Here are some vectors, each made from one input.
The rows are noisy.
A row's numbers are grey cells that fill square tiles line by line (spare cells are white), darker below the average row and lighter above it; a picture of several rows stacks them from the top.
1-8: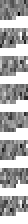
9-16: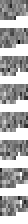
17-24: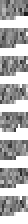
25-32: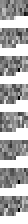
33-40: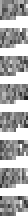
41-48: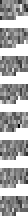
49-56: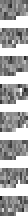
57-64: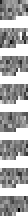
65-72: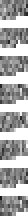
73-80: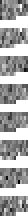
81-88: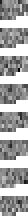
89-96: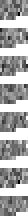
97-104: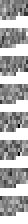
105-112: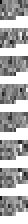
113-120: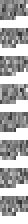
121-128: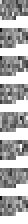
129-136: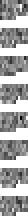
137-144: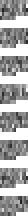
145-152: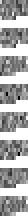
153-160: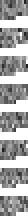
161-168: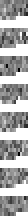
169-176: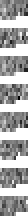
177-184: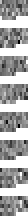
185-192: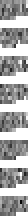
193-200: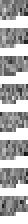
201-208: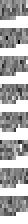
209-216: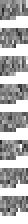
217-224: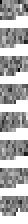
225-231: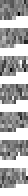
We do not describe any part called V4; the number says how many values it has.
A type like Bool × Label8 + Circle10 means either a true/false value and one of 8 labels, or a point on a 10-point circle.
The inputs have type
Bool × (Line9 + V4) + Line5 + Line7.
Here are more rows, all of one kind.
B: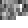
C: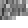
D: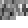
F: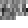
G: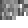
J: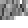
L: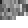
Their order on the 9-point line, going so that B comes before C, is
B, D, F, L, G, C, J.
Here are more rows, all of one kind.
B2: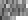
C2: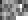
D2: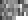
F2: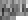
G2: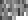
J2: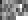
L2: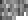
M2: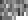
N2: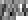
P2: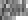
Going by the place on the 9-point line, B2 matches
G2, L2, M2 and P2.
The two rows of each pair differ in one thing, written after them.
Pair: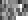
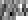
the true/false value
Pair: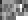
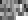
the place on the 9-point line
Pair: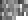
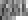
the true/false value
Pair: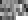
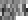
the true/false value
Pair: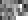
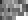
the place on the 9-point line
